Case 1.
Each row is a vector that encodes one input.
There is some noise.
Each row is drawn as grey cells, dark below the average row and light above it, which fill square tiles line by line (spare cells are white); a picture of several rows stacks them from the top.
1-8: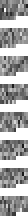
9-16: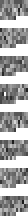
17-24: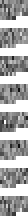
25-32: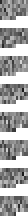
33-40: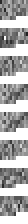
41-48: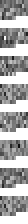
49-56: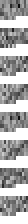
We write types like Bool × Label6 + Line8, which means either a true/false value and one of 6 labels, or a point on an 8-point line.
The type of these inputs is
Label11.
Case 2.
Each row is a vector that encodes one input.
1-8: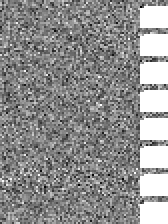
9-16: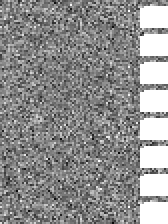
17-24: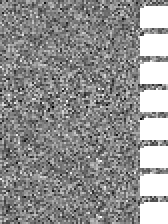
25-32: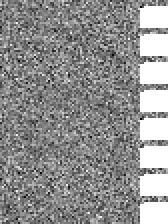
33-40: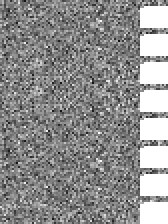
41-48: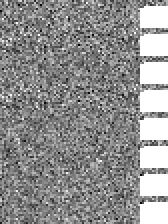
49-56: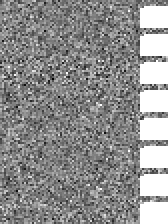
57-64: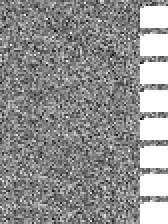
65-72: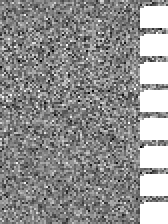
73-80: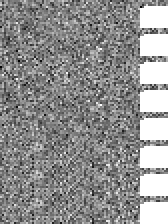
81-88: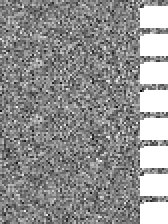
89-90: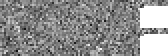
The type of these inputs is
Tree12.
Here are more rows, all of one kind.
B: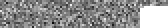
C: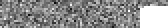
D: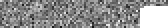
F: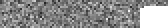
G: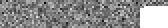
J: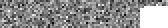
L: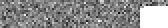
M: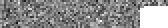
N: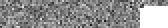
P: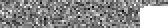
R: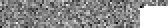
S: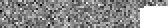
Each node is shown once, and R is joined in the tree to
N and S.
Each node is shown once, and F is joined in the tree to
C, G and N.
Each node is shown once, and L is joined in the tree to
G and M.
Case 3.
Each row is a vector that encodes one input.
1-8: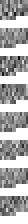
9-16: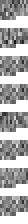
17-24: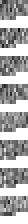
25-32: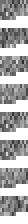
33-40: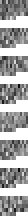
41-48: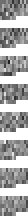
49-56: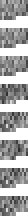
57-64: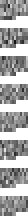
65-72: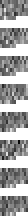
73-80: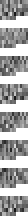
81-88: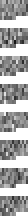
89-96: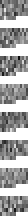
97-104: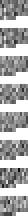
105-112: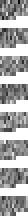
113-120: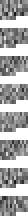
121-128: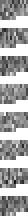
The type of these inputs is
Line12.
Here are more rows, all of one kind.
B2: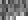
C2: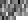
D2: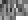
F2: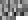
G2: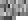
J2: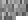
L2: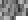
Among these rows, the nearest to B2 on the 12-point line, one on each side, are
C2 and D2.
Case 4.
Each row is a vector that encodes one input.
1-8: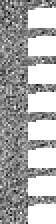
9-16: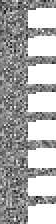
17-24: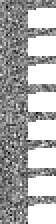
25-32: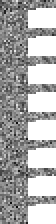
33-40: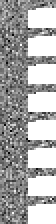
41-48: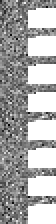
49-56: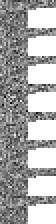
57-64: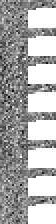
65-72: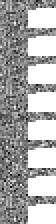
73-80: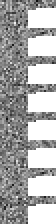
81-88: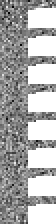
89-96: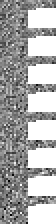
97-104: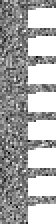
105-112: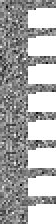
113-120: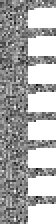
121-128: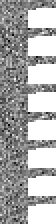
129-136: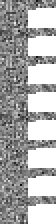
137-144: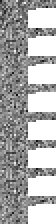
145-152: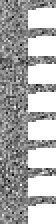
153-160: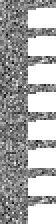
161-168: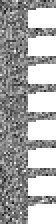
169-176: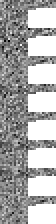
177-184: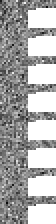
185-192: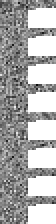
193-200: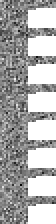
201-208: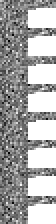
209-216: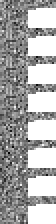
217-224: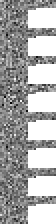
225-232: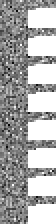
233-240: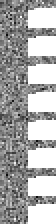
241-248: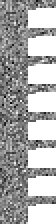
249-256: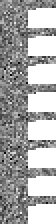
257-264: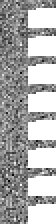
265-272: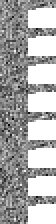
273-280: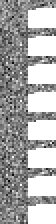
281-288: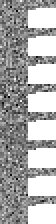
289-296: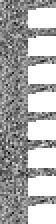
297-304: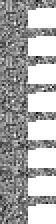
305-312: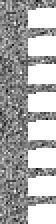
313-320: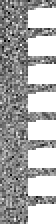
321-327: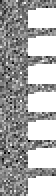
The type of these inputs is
Line4 × Line5.
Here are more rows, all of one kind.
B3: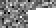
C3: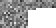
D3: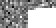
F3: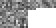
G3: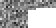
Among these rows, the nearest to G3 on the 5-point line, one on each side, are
C3 and F3.
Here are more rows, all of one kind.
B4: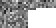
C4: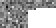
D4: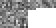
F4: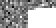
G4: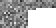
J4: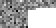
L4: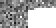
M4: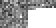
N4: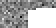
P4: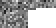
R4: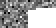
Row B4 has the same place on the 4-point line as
C4, D4, N4 and P4.
